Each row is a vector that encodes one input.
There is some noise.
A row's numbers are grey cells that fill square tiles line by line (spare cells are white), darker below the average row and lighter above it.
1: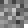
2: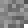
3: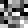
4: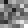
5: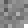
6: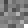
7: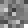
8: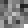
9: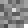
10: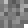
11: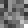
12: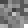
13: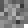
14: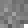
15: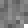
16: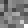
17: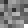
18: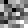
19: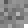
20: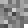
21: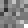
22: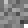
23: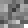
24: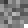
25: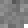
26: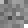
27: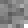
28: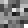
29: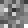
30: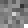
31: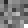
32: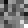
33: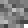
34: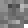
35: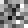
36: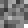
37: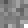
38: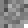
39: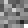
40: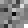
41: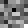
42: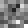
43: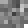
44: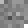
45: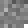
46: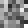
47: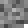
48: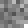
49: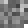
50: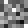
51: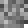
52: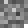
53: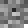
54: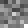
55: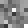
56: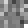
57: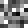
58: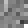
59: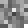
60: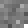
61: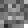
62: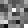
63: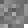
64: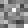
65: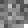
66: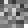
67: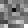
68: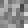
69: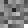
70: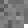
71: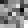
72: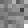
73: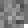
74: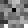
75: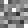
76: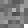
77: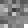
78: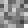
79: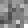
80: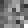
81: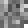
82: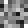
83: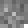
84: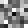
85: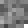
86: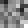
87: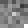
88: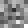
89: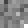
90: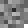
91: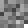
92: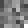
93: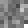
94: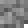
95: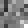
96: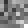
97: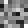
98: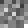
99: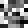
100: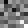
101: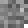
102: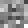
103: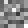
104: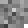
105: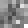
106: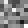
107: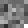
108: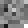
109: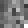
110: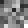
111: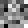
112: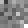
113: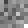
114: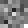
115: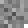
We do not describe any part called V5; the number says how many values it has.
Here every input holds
a list of up to two items, each a true/false value and a value of V5.
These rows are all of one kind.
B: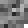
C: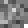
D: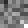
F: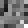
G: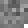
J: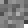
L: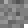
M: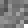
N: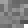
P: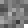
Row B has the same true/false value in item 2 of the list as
J and N.
